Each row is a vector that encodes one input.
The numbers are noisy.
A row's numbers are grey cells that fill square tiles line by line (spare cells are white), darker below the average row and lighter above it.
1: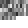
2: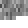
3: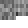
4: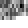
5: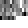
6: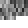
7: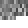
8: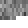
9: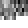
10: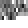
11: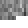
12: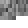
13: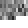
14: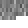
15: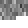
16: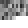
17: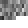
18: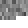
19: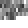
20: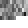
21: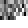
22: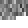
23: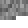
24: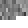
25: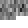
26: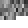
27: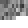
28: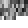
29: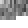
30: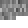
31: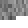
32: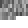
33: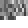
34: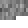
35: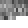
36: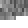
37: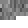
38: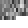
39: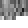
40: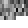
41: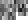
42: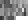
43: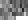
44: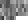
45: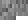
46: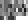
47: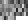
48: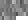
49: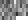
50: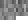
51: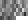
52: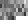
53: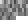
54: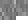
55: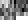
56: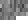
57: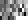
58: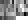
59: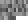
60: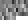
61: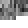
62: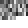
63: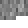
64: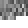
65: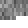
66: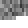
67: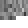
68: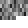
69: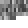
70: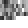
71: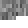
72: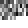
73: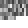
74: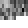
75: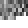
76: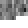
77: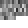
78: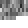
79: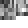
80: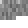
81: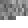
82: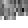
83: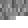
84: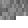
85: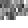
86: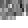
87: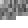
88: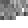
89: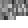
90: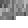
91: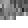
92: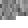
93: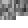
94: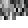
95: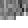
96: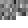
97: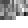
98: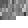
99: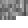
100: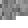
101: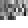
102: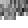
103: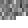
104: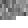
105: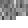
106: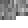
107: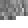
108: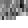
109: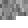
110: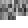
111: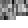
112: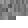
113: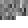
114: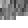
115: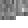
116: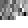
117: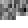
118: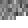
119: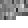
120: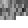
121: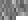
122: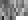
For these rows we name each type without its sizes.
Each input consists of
either a fixed value, or a label and a true/false value, or a node of a tree.
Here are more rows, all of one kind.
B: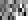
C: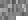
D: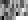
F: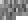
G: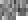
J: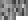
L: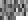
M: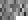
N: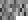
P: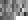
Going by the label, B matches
M, N and P.
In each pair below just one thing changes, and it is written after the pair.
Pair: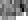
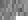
the true/false value
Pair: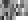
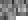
the label
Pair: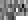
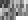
the true/false value
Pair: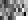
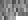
the label
